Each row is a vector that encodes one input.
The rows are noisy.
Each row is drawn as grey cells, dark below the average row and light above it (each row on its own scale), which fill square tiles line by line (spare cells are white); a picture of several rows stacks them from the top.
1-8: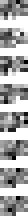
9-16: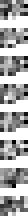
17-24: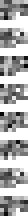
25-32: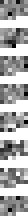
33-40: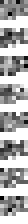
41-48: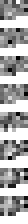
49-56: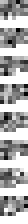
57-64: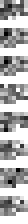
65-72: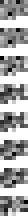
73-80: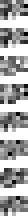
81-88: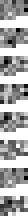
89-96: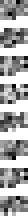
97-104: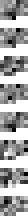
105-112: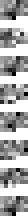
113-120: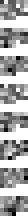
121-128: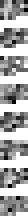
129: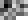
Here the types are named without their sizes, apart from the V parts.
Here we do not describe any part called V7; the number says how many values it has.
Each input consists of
a true/false value, together with either a point on a line, or a value of V7.
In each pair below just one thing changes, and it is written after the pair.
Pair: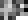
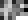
the place on the line
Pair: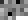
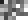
the place on the line
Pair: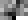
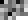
the place on the line
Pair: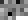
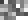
the place on the line
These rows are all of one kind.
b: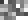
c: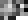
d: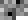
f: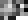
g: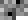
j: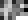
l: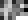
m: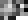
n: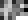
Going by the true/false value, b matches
d and g.
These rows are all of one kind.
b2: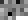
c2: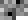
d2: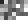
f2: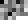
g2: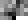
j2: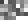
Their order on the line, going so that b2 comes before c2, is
j2, d2, f2, b2, c2, g2.
